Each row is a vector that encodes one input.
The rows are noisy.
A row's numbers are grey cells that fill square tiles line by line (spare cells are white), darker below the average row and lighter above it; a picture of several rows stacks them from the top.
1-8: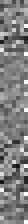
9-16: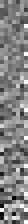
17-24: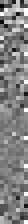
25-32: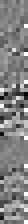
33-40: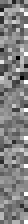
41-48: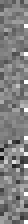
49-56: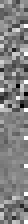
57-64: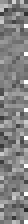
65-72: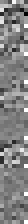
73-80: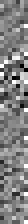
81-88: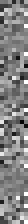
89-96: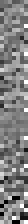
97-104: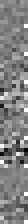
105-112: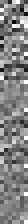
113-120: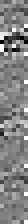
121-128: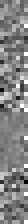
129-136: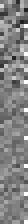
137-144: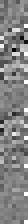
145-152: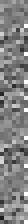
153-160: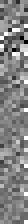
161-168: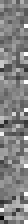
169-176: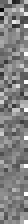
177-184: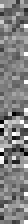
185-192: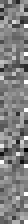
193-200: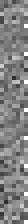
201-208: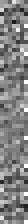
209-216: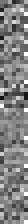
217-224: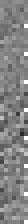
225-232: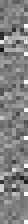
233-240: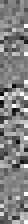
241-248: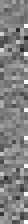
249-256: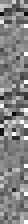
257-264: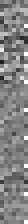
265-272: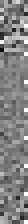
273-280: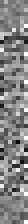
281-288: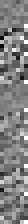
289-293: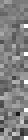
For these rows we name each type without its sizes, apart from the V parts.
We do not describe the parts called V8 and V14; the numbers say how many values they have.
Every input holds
a point on each of two lines, together with either four true/false values and a value of V14, or a value of V8.
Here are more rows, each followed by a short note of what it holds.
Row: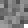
a point on each of two lines, four true/false values and a value of V14
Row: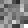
a point on each of two lines and a value of V8
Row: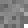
a point on each of two lines, four true/false values and a value of V14
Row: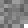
a point on each of two lines, four true/false values and a value of V14
